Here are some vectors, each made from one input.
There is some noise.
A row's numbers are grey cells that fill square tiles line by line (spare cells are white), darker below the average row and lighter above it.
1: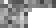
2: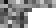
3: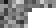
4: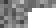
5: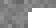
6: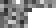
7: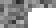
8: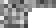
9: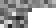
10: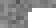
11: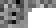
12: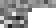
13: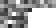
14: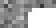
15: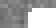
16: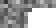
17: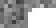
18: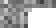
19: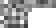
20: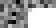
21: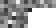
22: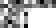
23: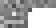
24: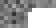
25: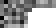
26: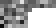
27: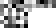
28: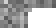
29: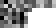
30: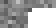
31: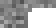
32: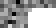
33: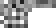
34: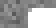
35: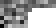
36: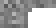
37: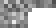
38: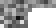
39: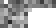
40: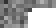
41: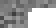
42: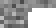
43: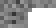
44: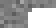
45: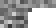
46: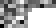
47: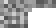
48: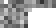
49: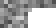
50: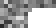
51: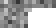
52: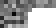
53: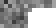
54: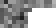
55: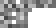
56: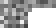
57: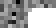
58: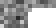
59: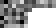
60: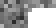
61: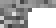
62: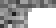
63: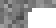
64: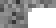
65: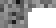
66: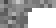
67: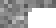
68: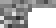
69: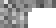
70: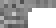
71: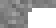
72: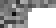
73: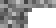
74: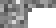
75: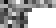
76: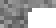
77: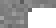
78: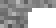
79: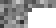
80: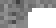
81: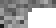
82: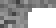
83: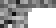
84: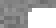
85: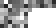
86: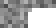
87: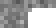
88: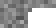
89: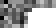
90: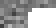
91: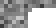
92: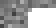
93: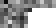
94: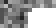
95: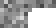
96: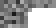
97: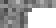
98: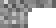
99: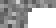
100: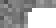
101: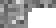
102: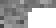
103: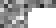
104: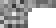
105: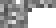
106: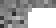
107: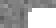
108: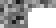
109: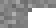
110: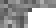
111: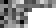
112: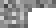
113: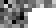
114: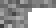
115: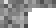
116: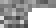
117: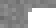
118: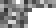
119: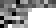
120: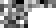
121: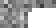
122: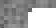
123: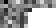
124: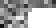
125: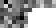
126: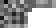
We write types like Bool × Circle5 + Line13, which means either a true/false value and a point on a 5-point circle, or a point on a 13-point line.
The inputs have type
Bool × Bool × Bool × Bool × Line4 × Line5 × Line5 × Line5.
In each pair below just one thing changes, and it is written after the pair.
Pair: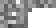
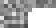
the place on one of the three 5-point lines
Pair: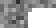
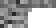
the place on one of the three 5-point lines
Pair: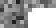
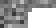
the place on the 4-point line
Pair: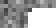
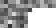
one of the four true/false values
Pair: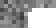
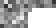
the place on the 4-point line
